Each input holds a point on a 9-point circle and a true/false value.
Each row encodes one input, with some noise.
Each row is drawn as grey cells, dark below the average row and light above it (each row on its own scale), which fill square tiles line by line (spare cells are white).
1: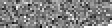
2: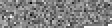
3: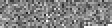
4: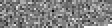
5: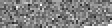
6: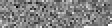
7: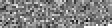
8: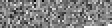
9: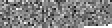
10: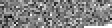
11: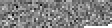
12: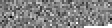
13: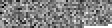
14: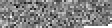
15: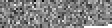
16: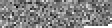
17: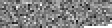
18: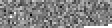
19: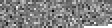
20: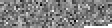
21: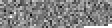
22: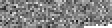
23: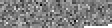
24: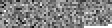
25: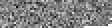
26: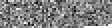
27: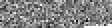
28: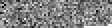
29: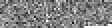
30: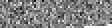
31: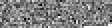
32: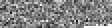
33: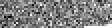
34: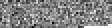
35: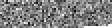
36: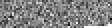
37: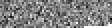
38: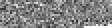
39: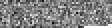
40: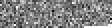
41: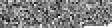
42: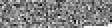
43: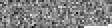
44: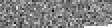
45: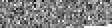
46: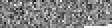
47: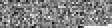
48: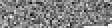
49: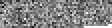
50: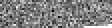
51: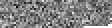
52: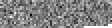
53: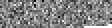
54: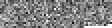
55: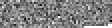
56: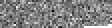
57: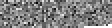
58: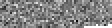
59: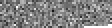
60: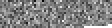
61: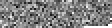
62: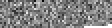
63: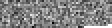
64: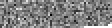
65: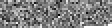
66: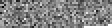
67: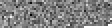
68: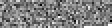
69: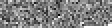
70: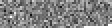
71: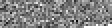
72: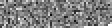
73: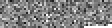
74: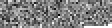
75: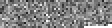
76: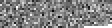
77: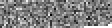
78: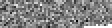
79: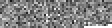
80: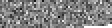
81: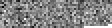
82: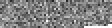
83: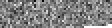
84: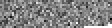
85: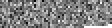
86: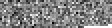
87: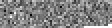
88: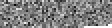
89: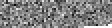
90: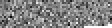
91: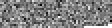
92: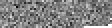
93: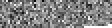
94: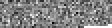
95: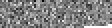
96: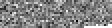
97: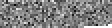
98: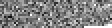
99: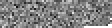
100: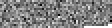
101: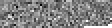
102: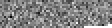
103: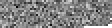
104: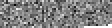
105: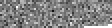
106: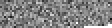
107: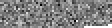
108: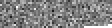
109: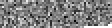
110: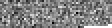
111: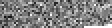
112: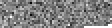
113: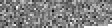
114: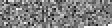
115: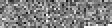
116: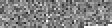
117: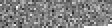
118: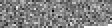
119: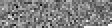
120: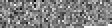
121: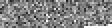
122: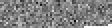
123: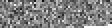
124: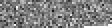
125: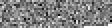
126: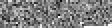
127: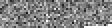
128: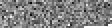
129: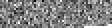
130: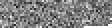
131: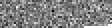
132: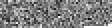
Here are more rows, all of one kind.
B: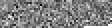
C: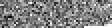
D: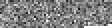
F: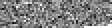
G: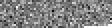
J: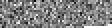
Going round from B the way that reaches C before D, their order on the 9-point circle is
B, J, C, G, F, D.
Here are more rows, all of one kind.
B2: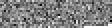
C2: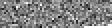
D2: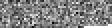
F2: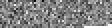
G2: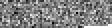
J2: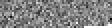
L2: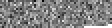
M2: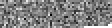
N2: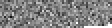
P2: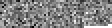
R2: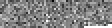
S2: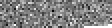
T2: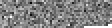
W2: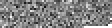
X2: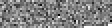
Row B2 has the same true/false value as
M2, T2, W2 and X2.
